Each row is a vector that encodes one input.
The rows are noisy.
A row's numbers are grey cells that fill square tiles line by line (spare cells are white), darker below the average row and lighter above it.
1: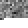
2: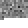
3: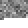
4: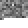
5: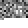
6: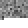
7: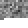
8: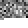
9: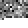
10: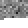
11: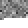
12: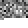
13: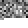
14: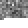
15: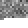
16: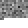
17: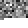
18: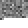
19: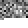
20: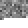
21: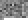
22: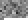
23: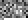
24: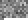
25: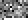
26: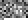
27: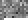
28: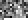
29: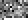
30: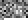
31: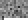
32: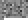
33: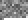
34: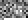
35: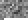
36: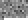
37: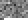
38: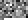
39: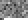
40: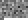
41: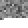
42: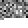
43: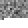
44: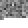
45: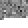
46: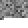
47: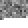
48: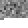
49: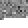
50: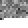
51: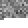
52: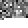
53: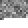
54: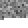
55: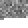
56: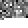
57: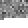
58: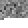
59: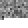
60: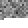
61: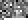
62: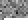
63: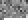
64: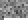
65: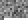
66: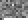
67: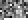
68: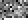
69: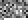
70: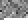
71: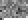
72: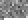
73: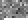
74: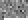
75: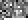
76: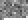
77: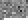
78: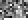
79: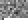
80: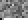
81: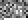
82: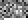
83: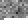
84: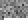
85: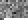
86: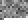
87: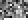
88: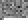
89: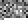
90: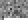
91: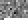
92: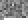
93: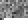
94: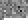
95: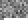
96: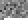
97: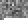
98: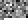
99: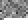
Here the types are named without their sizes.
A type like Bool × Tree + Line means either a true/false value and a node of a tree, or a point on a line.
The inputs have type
Bool × Circle × Line + Label.
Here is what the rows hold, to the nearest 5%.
About 70% of them hold a point on a circle, a point on a line and a true/false value. The rest hold a label.
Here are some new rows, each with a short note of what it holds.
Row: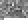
a point on a circle, a point on a line and a true/false value
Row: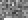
a point on a circle, a point on a line and a true/false value
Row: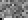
a point on a circle, a point on a line and a true/false value
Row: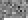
a point on a circle, a point on a line and a true/false value
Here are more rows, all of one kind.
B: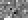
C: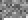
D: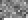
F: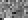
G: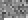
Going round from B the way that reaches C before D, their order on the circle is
B, F, C, G, D.
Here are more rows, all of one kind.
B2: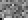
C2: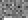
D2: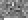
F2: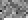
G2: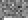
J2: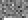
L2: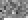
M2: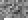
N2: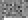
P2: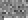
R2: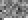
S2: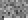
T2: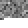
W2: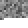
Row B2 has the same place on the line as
C2, G2, J2 and T2.
